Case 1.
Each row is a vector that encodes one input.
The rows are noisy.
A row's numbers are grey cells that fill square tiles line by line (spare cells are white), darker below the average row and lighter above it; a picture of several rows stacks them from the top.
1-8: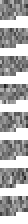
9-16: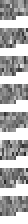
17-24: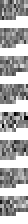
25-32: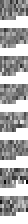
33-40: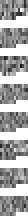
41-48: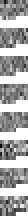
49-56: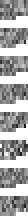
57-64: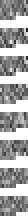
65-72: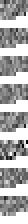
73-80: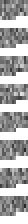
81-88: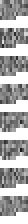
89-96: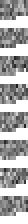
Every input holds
one of 5 labels.
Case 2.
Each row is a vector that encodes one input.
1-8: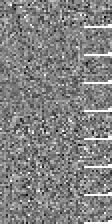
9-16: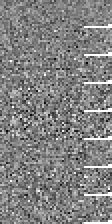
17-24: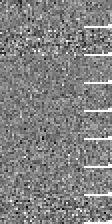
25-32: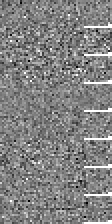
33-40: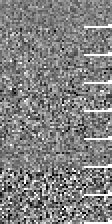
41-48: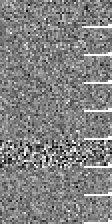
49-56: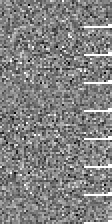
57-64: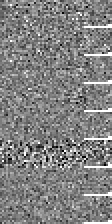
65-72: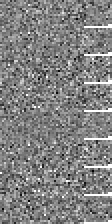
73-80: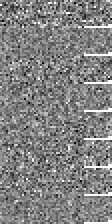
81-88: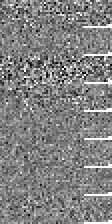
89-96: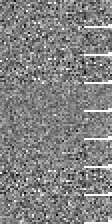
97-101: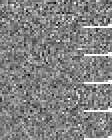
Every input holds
either a fixed value, or a node of a 19-node tree.
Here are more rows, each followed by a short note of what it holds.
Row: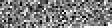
a fixed value
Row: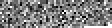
a fixed value
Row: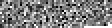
a fixed value
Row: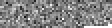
a node of a 19-node tree
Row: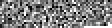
a fixed value
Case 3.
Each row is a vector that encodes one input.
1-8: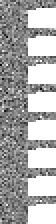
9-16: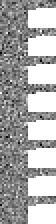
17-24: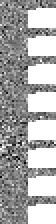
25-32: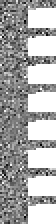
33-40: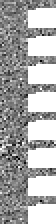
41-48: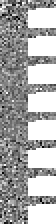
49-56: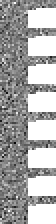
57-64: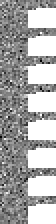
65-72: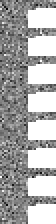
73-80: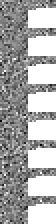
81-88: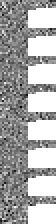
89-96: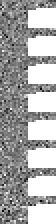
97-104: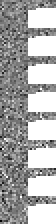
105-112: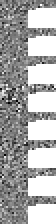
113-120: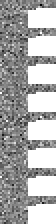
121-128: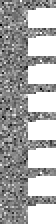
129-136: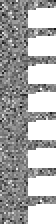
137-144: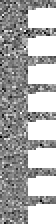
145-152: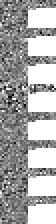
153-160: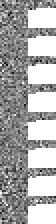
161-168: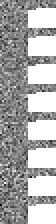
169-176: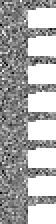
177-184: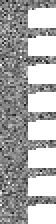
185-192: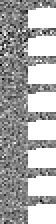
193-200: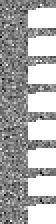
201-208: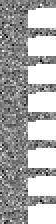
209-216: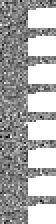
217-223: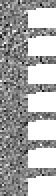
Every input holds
either a fixed value, or four true/false values.
